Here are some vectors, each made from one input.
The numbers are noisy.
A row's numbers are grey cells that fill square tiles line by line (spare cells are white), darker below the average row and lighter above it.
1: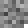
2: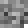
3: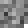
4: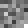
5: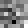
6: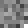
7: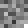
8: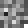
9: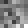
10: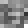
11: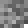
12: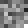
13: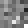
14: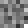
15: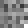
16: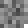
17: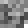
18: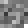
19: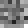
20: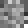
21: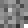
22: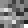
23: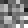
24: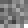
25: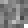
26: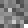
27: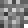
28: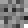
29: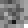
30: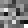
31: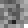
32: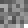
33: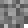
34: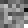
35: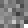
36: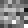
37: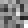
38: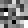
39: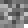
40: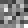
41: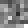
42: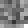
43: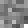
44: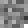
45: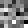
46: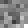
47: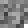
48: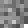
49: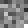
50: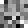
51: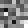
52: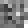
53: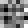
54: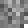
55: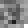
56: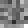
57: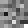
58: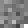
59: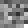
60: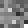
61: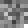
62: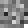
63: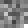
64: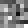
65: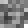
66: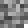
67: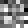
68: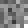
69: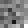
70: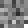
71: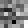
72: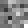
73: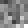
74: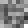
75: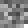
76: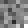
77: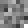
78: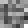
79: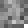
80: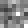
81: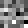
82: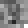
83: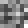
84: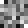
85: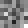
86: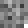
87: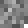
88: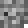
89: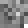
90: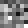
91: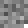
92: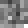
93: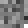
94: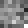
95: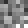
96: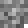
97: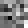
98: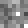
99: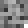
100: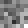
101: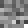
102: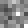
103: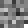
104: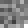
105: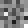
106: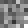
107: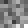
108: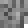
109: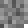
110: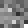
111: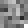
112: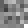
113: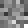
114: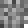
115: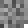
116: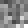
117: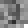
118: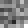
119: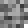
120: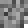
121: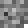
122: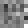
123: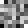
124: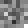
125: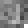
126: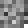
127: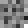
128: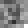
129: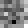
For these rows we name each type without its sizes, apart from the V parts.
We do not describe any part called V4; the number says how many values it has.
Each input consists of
a list of items, each a true/false value and a value of V4.
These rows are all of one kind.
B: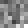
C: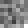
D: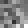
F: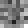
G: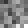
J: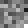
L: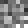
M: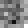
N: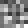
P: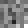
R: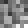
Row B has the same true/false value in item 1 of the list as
F, M and N.
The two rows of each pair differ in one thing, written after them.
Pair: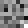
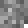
the value of V4 in item 2 of the list
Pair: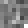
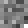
the true/false value in item 1 of the list
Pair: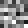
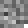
the true/false value in item 2 of the list
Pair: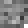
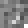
the value of V4 in item 2 of the list
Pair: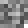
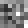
the value of V4 in item 1 of the list
